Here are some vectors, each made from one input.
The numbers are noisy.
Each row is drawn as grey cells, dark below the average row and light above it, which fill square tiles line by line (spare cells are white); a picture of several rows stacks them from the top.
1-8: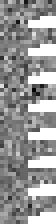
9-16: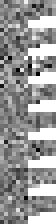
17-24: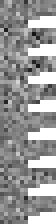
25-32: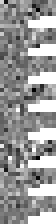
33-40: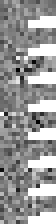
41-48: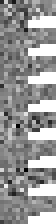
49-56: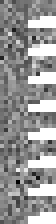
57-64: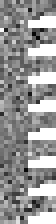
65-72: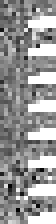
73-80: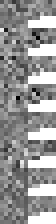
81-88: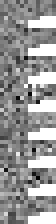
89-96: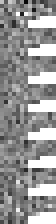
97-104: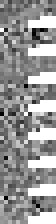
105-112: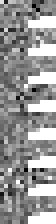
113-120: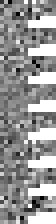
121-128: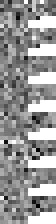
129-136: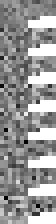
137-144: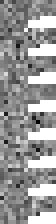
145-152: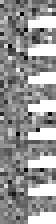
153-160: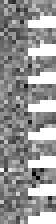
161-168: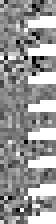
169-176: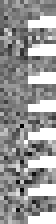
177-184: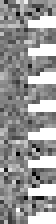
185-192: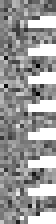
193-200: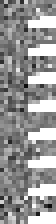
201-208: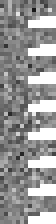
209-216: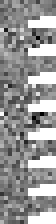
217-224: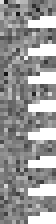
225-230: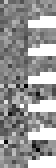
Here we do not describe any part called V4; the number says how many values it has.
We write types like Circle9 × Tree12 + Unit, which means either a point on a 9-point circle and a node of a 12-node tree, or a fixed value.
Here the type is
Label6 × V4 + List3(Line7) + Tree7.
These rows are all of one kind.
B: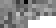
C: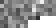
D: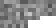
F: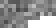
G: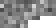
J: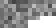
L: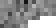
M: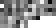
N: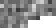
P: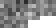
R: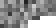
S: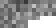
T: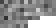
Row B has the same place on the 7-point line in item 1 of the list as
G, L and R.
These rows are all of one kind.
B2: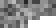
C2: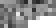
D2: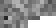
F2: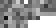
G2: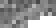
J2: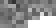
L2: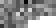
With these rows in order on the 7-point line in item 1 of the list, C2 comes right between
B2 and D2.
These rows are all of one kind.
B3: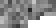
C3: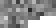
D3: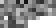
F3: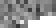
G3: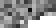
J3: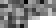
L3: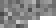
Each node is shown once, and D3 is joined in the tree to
C3, G3 and L3.
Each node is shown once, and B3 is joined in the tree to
C3.
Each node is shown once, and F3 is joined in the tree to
L3.
